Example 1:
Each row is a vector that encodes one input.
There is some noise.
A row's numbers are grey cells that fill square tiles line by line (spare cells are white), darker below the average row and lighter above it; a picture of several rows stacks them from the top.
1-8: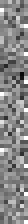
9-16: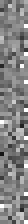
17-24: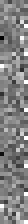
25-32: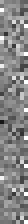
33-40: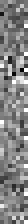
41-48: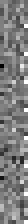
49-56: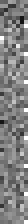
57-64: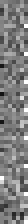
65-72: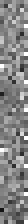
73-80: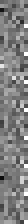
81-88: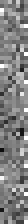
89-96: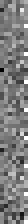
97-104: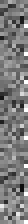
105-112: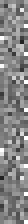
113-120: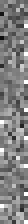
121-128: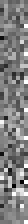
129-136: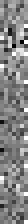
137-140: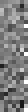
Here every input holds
a list of up to two points on a 5-point line.
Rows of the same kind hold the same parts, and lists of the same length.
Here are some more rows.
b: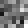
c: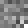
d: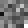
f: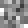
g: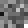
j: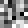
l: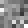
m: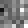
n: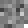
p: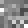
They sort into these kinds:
b, f, m, n
c, d, g, l, p
j

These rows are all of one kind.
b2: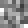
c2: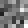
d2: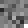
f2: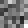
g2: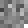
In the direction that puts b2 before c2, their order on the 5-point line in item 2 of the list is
d2, b2, f2, g2, c2.
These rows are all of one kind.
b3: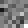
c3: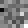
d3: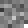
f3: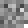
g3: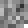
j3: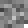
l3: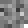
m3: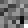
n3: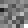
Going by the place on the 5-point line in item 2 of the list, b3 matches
d3, j3 and n3.
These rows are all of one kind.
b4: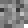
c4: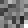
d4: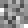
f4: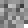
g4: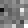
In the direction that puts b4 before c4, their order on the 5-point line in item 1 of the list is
d4, f4, b4, g4, c4.
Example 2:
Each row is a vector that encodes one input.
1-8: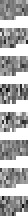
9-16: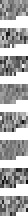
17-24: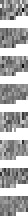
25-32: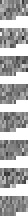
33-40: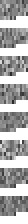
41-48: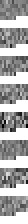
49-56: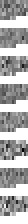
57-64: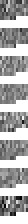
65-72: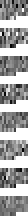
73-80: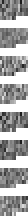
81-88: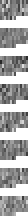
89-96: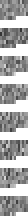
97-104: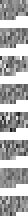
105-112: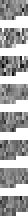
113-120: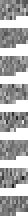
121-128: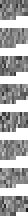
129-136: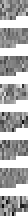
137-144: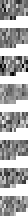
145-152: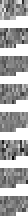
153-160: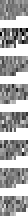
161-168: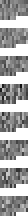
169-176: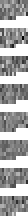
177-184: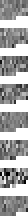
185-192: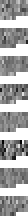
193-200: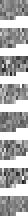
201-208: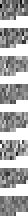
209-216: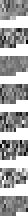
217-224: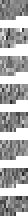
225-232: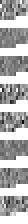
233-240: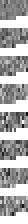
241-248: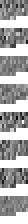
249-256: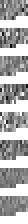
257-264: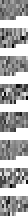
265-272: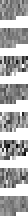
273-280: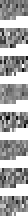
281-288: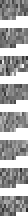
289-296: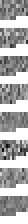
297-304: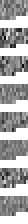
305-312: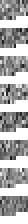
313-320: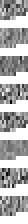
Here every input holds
either a point on an 18-point circle, or one of 7 labels.
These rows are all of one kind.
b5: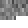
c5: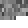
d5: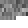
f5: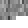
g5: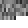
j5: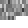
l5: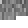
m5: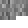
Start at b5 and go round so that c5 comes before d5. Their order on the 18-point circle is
b5, c5, d5, g5, l5, j5, f5, m5.
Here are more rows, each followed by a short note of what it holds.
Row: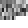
one of 7 labels
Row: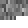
one of 7 labels
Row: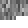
one of 7 labels
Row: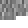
one of 7 labels
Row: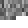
a point on an 18-point circle
